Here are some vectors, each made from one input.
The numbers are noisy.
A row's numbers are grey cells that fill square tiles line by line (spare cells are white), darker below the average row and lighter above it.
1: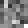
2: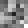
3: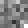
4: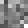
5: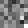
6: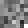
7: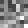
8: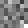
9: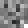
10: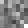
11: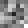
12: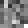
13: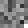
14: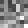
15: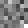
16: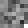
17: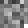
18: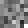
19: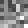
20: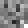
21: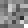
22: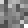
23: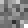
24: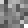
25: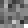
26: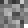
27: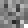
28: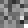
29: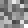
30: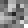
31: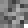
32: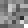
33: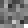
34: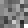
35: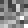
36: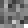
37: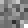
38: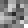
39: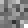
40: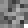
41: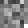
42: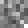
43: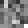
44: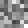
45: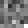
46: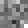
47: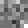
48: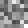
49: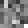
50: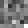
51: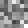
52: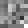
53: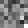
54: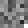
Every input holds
a true/false value, together with either a fixed value, or a node of an 8-node tree.
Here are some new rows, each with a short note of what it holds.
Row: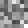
a true/false value
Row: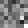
a node of an 8-node tree and a true/false value
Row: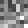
a true/false value
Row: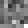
a node of an 8-node tree and a true/false value
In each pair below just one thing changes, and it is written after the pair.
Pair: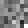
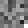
the node of the tree
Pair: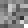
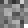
the true/false value
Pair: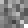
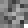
the true/false value
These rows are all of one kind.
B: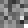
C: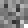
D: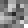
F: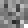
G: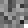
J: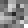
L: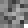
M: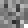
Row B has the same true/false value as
G and L.
